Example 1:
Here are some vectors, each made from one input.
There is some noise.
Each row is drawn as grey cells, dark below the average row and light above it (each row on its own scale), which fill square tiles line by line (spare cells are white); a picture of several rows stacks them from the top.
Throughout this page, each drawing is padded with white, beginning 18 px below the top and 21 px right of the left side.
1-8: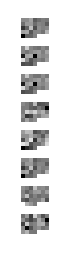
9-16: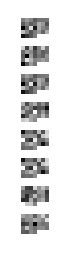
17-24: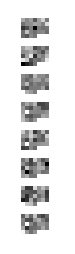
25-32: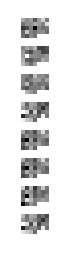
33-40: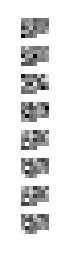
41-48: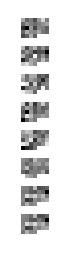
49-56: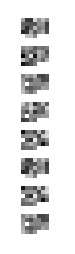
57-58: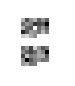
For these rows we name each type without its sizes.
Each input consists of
either a fixed value, or four true/false values.
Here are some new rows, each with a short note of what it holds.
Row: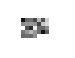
a fixed value
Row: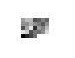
four true/false values
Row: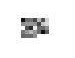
a fixed value
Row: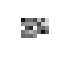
a fixed value
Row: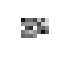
a fixed value
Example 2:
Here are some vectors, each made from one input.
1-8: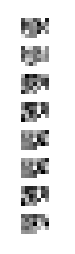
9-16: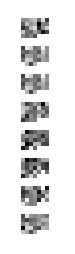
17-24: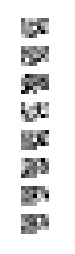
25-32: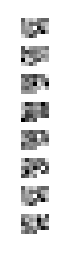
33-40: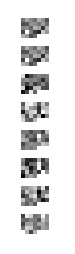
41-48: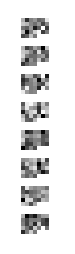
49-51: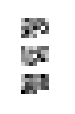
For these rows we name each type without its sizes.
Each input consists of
four true/false values.
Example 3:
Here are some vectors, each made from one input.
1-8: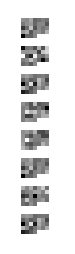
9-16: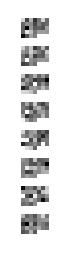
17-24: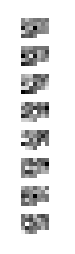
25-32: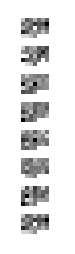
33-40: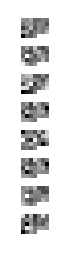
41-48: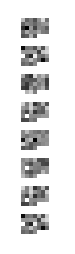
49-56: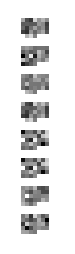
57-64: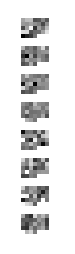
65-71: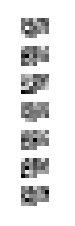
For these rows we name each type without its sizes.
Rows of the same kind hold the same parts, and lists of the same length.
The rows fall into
2 kinds.
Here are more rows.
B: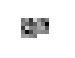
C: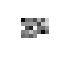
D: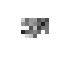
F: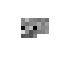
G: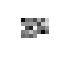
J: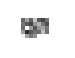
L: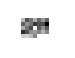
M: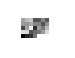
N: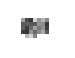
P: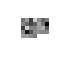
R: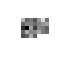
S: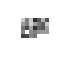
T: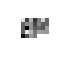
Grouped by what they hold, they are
B, D, F, J, L, M, N, P, R, S, T
C, G

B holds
four true/false values.
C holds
a fixed value.
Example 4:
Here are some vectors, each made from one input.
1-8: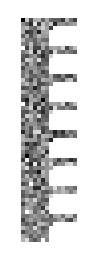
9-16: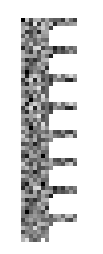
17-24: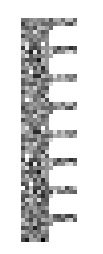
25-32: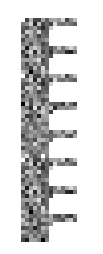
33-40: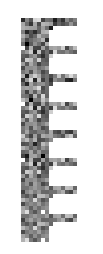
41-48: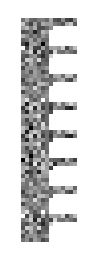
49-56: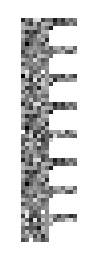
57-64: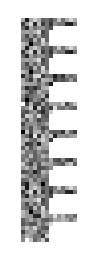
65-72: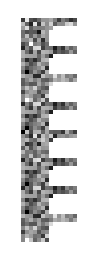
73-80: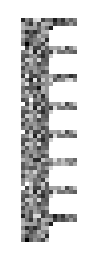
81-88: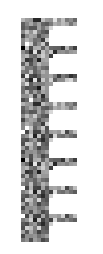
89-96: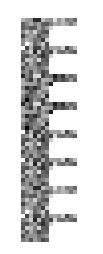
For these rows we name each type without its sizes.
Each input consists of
three true/false values.
